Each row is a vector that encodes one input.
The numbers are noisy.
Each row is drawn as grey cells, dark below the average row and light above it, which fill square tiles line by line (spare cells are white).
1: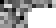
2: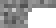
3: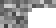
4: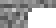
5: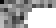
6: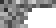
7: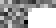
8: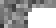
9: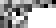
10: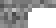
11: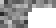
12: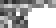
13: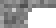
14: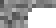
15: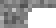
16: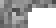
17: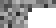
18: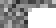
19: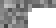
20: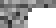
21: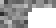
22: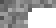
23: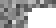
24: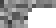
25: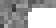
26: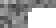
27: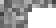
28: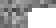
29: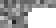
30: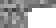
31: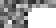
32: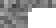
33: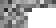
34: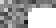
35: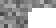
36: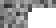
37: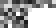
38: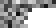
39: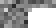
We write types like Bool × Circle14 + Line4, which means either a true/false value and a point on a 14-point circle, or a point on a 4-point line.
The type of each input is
Bool × Line5.
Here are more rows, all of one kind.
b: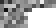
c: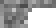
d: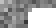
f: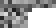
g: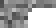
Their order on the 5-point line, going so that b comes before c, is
b, d, f, g, c.
